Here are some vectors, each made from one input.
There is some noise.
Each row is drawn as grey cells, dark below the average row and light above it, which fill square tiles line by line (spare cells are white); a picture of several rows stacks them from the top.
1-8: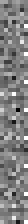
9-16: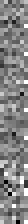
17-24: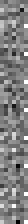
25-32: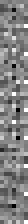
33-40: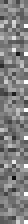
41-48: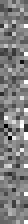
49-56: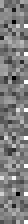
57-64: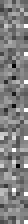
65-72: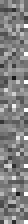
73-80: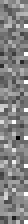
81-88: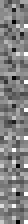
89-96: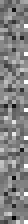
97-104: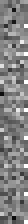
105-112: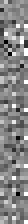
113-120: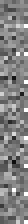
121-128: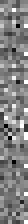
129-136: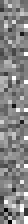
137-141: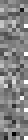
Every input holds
a list of up to three points on a 13-point line.
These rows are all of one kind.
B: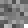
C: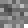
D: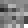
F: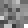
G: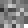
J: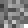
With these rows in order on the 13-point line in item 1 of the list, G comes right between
D and J.
